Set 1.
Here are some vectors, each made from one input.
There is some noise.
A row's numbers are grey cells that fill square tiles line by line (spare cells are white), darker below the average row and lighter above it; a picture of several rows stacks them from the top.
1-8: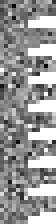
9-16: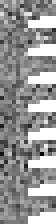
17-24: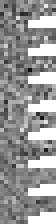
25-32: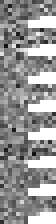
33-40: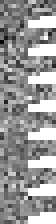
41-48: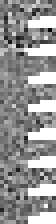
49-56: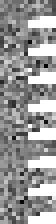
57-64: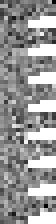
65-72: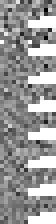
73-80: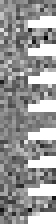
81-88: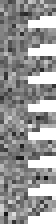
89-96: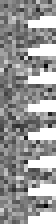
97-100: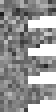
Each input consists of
one of 5 labels.
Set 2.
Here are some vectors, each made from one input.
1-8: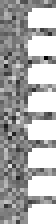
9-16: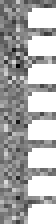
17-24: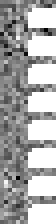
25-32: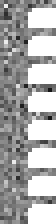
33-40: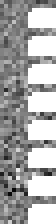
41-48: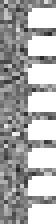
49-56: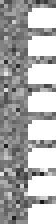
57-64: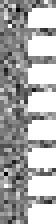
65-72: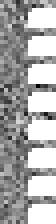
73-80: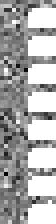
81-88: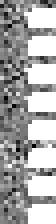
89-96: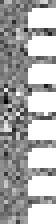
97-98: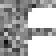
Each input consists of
a point on a 7-point line.
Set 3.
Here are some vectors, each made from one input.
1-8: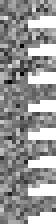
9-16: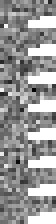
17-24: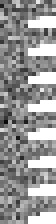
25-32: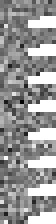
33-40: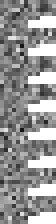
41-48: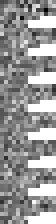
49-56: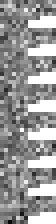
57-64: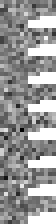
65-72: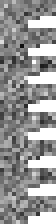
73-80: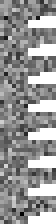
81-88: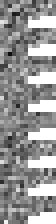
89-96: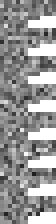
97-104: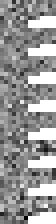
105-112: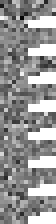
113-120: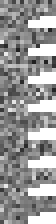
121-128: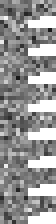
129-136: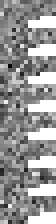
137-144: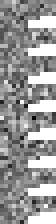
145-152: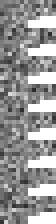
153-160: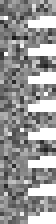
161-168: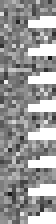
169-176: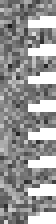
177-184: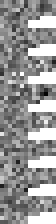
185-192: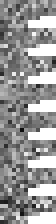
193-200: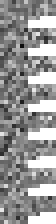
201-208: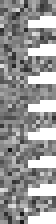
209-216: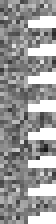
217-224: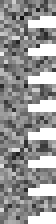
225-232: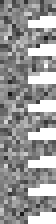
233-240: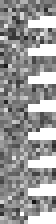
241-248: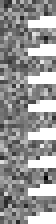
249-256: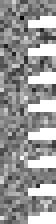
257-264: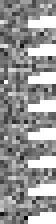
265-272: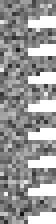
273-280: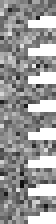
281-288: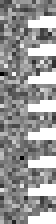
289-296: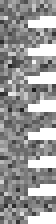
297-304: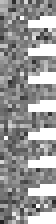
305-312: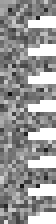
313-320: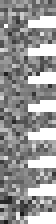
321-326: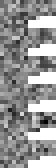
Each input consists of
a point on a 16-point line.
